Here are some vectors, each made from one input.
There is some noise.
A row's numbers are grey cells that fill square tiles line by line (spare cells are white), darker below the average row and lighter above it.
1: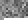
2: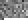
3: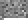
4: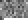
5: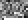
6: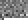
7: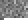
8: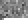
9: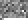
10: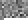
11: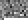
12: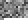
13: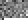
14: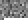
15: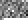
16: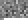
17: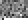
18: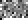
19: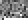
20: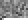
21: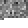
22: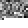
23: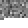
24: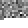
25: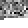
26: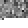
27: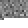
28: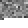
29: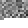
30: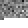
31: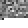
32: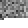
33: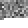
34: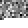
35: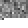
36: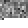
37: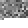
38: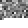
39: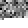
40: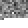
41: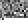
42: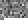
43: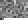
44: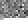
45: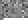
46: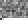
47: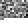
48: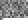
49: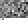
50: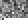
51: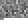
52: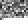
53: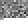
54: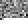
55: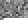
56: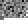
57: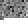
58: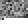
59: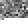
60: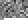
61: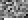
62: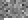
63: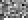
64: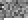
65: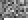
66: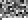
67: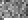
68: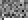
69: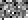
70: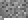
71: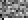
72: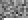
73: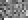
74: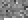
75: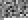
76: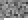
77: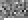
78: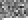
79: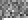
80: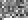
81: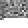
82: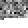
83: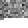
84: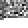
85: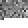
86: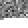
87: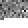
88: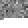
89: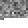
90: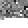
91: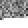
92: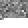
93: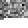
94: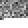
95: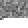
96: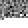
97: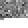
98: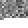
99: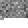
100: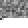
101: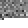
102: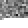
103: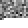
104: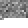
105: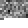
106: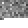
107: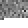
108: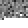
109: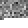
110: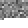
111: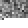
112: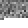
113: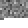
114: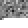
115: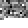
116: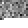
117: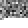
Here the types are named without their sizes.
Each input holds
either a point on a line, or three true/false values.
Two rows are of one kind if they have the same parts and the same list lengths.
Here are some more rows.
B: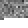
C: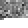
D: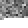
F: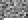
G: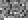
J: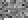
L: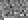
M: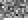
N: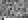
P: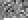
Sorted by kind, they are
B, C, F, G, J, L, N, P
D, M

